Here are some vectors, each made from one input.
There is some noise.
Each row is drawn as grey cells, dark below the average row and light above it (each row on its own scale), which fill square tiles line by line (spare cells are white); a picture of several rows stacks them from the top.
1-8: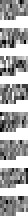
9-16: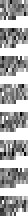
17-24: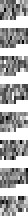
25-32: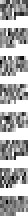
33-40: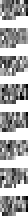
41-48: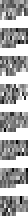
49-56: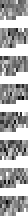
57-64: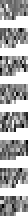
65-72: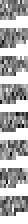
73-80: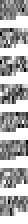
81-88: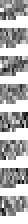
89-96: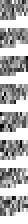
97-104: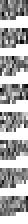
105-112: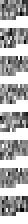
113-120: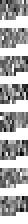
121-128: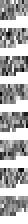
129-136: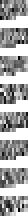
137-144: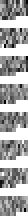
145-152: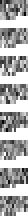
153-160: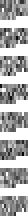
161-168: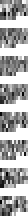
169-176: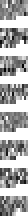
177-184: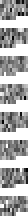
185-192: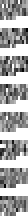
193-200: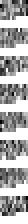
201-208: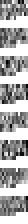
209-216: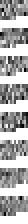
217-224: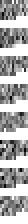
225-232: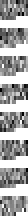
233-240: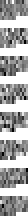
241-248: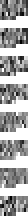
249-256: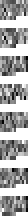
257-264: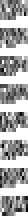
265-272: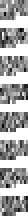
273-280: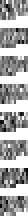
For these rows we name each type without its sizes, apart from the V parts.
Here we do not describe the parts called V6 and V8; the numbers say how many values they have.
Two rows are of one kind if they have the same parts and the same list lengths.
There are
3 kinds of row.
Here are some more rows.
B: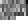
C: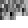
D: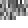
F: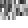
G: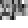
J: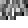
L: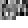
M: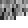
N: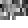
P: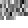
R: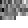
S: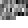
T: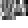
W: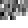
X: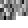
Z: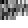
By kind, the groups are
B, J, L, N, S, T
C, M, P, R, W, X
D, F, G, Z

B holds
a value of V6.
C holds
a point on a line and a value of V8.
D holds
a label and a value of V8.
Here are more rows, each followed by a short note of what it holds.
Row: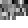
a value of V6
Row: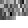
a point on a line and a value of V8
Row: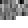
a label and a value of V8
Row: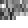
a point on a line and a value of V8
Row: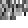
a point on a line and a value of V8
